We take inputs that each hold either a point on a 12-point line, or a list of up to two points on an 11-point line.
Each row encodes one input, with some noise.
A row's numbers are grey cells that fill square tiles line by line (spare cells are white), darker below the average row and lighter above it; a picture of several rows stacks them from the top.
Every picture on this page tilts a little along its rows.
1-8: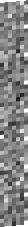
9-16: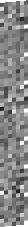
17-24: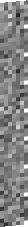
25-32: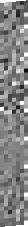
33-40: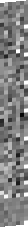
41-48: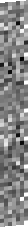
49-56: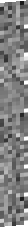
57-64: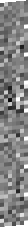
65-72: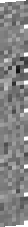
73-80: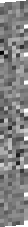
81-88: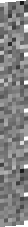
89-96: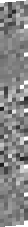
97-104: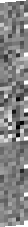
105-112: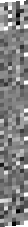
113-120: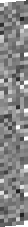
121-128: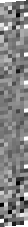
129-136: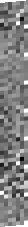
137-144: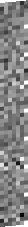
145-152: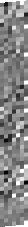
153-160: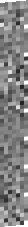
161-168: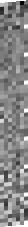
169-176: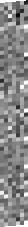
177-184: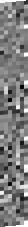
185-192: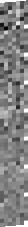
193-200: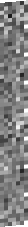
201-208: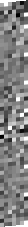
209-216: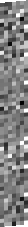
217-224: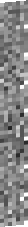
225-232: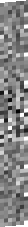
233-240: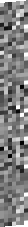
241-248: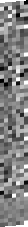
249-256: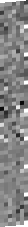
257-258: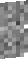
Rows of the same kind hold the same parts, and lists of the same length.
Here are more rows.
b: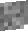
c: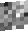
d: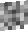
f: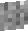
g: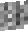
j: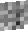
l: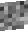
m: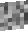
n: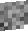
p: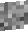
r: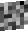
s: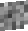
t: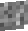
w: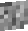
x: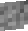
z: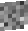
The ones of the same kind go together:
b, c, f, m, n, p
d
g, j, l, x, z
r, s, t, w

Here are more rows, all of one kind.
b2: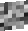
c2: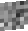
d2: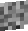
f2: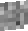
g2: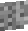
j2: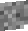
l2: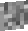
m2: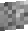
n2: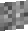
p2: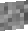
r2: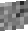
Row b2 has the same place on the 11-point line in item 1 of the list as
c2, l2, p2 and r2.
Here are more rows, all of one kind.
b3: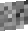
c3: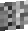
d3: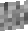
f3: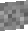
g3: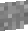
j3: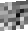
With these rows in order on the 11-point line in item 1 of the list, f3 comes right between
b3 and j3.
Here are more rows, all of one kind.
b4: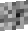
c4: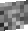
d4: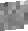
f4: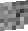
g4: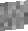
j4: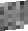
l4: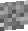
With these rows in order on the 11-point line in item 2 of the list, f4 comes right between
c4 and l4.
